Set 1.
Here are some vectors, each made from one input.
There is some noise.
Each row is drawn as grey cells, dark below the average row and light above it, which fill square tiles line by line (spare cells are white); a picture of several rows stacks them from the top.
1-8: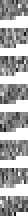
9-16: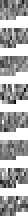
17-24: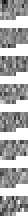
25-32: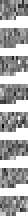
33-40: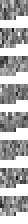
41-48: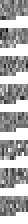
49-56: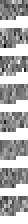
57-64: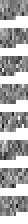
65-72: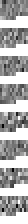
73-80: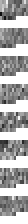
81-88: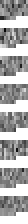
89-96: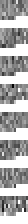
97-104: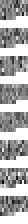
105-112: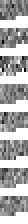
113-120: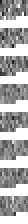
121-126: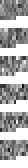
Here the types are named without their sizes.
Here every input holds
a label, together with either a fixed value, or a node of each of two trees.
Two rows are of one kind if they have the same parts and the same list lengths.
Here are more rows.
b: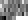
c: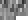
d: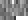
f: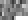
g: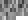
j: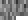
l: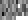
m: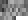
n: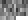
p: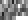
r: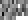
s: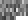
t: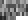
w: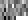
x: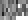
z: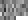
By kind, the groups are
b, c, d, f, g, j, m, n, s, t, w, z
l, p, r, x

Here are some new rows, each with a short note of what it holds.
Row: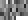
a label and a node of each of two trees
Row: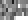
a label
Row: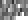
a label
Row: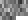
a label and a node of each of two trees
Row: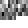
a label
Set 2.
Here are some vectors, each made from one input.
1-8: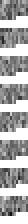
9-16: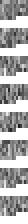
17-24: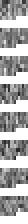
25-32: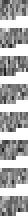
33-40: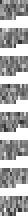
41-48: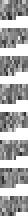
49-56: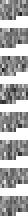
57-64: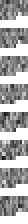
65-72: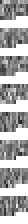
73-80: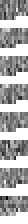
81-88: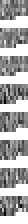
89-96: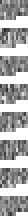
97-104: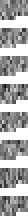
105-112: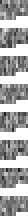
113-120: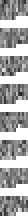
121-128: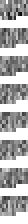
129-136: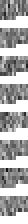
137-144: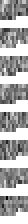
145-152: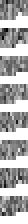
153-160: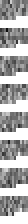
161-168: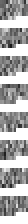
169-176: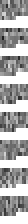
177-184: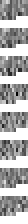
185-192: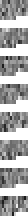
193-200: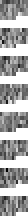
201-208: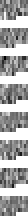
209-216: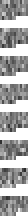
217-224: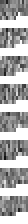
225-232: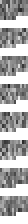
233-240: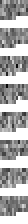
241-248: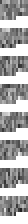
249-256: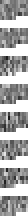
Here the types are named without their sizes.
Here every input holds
either a label and a true/false value, or a node of a tree.
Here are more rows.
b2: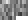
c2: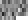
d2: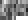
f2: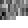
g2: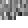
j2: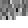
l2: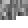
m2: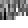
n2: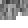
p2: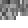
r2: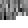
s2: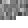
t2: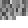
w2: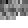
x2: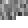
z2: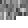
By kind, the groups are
b2, d2, g2, l2, s2, x2, z2
c2, f2, j2, m2, n2, p2, r2, t2, w2

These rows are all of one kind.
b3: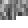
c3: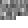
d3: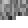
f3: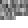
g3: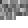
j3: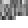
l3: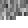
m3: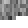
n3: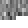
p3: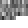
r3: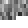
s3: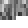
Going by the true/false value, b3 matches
c3 and n3.
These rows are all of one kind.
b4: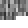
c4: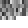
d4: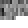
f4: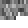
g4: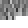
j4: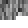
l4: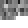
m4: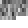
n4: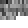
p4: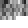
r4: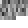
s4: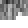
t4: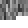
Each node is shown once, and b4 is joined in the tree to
j4.
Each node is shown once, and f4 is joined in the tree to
j4, n4 and s4.
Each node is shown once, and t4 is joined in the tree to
j4.
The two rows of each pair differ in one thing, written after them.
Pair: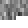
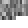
the label
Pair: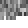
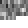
the true/false value
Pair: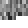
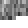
the true/false value
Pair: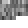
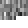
the true/false value
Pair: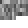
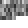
the true/false value
